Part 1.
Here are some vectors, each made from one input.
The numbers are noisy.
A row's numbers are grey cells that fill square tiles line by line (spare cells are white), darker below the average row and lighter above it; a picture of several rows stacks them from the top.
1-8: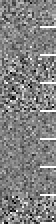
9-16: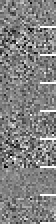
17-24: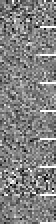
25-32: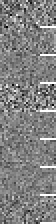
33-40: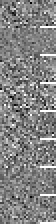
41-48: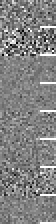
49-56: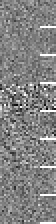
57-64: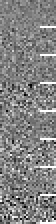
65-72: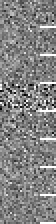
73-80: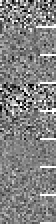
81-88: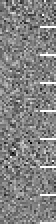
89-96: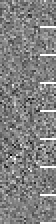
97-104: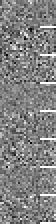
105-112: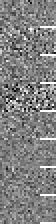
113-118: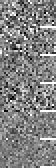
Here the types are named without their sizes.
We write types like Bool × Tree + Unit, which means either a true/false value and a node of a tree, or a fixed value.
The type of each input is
Bool × Bool × Bool + Label × Tree + Unit.
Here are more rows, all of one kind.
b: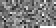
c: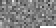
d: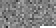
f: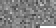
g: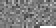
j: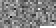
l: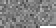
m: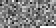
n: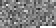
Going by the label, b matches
c, d and m.
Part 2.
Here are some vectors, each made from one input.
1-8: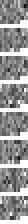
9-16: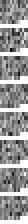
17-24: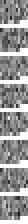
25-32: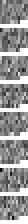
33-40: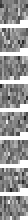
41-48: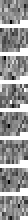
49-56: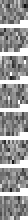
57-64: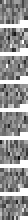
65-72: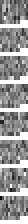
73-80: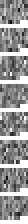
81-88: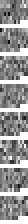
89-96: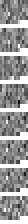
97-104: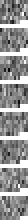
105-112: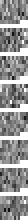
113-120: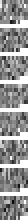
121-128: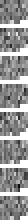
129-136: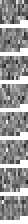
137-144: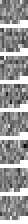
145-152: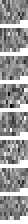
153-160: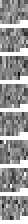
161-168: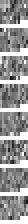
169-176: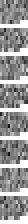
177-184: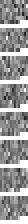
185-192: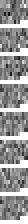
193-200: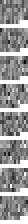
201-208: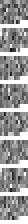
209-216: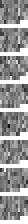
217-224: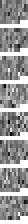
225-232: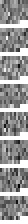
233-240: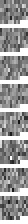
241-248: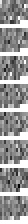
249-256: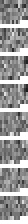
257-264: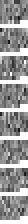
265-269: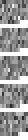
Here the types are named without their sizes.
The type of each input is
(Label + Line) × Line.
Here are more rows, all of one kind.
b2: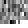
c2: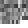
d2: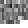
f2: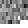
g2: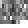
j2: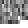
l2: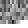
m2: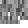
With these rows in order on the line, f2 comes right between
c2 and m2.
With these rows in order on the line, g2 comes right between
b2 and j2.
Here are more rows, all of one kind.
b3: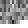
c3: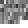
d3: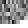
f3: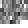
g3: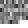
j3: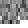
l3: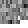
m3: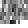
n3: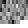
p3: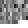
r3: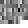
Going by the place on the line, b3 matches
d3 and n3.
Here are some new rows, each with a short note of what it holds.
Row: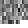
a label and a point on a line
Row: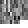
a point on each of two lines
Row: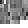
a point on each of two lines
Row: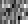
a point on each of two lines
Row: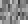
a label and a point on a line
